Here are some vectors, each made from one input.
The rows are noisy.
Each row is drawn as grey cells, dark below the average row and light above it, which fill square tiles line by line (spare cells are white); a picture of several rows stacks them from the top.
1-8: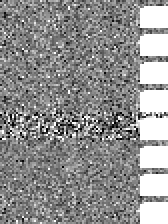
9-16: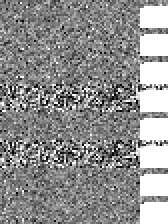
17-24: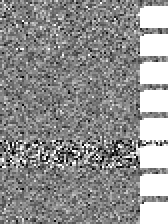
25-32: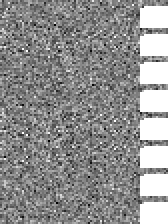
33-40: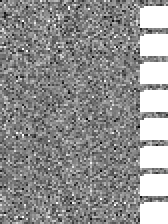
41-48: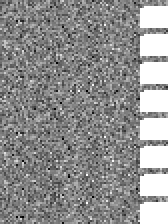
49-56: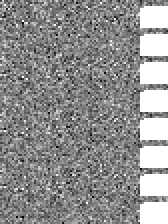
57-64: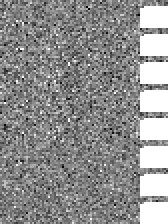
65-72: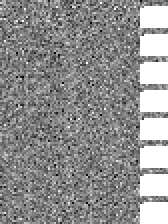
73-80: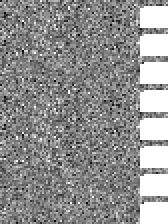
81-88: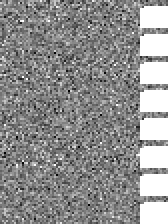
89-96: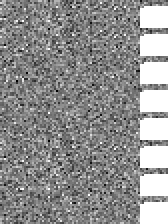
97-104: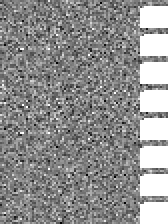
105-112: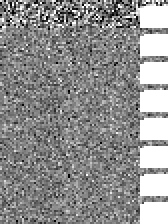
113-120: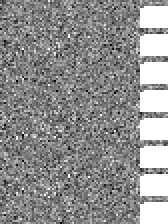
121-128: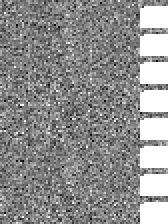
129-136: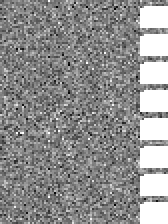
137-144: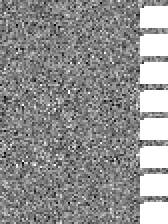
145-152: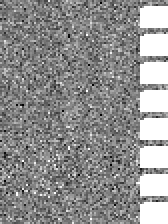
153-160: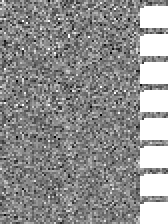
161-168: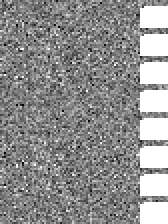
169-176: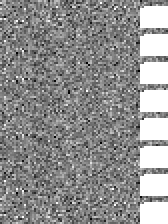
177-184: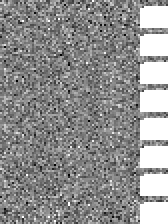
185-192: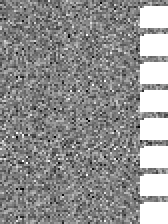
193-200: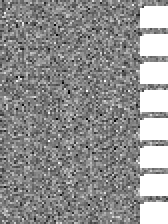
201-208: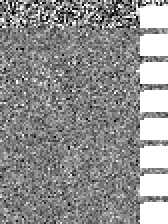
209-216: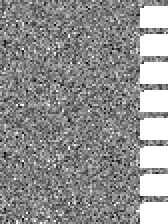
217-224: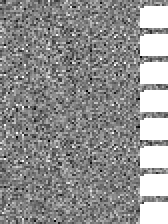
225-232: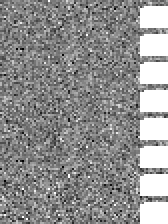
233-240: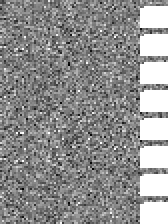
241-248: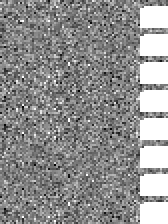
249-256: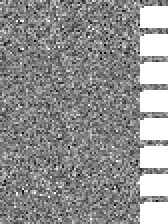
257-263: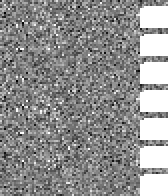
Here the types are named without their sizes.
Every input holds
a list of items, each a point on a line and a true/false value.
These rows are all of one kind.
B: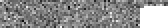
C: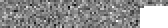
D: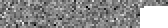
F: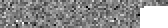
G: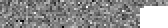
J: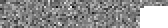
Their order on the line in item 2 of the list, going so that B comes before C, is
D, F, B, J, C, G.
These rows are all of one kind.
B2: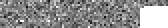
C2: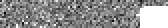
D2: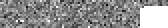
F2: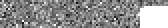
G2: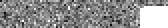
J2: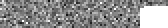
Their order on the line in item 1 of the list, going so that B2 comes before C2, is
D2, B2, J2, F2, G2, C2.
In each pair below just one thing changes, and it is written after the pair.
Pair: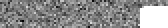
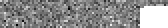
the place on the line in item 1 of the list
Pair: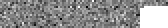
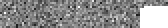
the true/false value in item 2 of the list
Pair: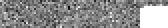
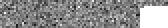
the true/false value in item 1 of the list
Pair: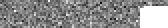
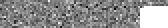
the true/false value in item 2 of the list
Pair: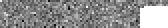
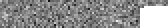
the true/false value in item 2 of the list
